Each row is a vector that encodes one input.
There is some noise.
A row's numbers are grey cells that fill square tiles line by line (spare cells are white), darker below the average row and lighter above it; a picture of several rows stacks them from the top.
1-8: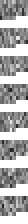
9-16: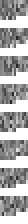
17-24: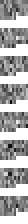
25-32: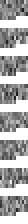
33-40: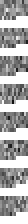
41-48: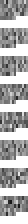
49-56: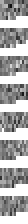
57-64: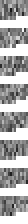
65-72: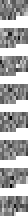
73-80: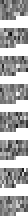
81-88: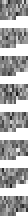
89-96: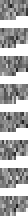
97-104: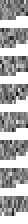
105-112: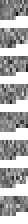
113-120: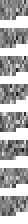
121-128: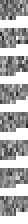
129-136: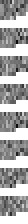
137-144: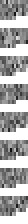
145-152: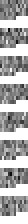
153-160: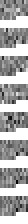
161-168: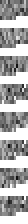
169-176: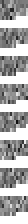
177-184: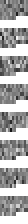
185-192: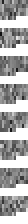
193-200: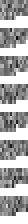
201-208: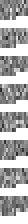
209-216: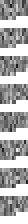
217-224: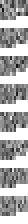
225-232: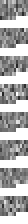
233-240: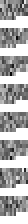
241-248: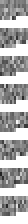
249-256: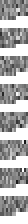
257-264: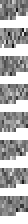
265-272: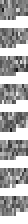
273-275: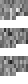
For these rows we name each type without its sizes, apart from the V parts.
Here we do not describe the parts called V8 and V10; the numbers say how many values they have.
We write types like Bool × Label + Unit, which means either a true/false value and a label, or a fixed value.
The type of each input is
List(Line) + V8 × V10.
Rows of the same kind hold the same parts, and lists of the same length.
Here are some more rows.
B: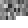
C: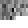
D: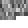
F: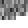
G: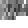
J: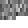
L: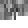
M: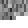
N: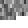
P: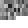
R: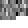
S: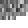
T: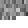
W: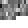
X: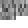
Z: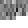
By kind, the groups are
B, P
C, F, L, M, N, S, Z
D, G, J, R, W
T
X

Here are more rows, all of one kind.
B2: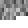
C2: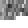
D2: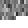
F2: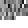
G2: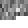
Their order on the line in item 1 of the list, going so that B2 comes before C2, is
G2, B2, D2, C2, F2.
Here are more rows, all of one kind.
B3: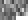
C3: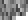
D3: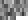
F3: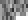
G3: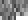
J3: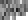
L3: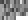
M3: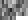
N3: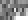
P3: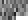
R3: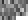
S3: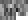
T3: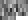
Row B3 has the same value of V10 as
C3 and R3.
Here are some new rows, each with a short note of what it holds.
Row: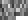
a list of three items
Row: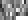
a list of three items
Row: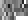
a list of two items
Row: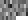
a list of one item
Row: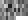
a list of one item
